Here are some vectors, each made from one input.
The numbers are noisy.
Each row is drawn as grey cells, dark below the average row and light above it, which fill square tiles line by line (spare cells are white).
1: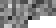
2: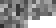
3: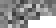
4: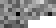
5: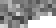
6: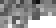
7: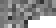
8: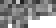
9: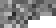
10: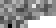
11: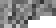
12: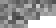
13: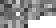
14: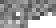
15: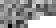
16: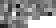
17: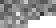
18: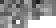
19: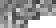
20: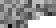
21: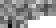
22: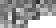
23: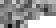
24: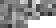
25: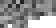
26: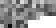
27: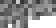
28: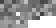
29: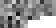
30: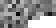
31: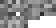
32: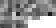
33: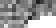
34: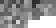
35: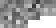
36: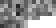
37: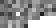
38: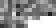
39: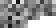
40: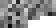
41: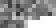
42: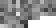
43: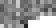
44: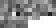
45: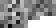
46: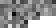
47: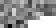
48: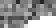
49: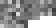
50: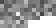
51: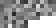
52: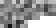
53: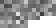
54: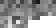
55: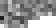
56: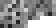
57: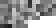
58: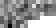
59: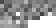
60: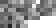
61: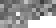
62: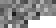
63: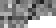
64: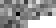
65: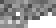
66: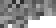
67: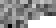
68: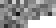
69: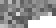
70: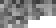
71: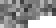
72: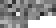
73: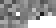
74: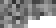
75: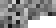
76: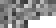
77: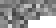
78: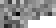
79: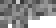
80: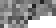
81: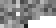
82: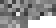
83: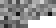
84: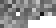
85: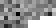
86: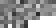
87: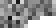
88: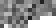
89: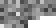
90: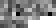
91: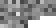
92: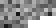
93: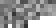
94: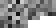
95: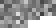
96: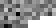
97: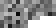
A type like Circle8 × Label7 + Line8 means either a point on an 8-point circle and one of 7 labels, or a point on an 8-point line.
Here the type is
Circle5 × (Line5 + Line7).
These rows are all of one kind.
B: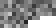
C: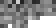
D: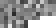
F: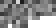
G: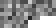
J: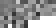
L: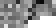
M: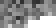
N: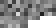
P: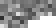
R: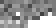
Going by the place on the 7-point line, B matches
C and N.
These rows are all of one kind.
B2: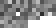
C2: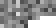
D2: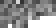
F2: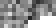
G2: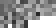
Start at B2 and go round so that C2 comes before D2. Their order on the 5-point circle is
B2, C2, F2, G2, D2.
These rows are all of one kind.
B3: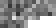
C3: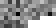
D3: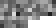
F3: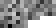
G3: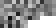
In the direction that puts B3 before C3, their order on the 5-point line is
G3, B3, C3, D3, F3.
